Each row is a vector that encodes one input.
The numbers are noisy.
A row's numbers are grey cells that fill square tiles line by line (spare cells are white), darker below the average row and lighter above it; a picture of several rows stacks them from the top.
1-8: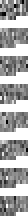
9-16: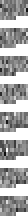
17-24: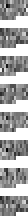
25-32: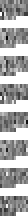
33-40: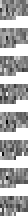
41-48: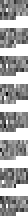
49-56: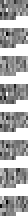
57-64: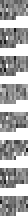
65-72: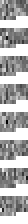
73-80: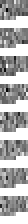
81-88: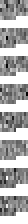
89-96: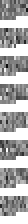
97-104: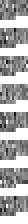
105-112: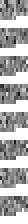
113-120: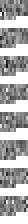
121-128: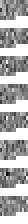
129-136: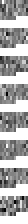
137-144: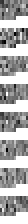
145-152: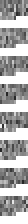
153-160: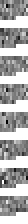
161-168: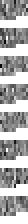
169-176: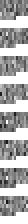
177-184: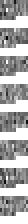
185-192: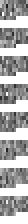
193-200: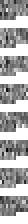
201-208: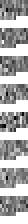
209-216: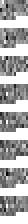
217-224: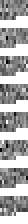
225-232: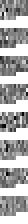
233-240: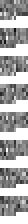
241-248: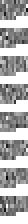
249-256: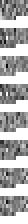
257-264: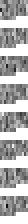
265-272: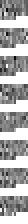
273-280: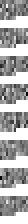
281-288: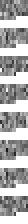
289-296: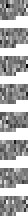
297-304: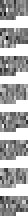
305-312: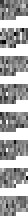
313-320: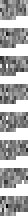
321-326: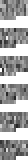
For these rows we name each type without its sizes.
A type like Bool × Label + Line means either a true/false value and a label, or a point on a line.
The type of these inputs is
List(Line).
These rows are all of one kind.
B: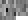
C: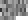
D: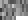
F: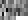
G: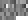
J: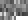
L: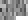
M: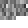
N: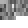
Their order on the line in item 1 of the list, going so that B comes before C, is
F, J, M, G, N, D, B, L, C.
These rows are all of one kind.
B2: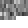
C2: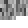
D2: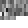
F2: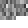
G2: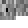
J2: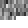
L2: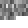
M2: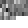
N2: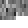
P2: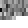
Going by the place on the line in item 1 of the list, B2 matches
J2 and M2.
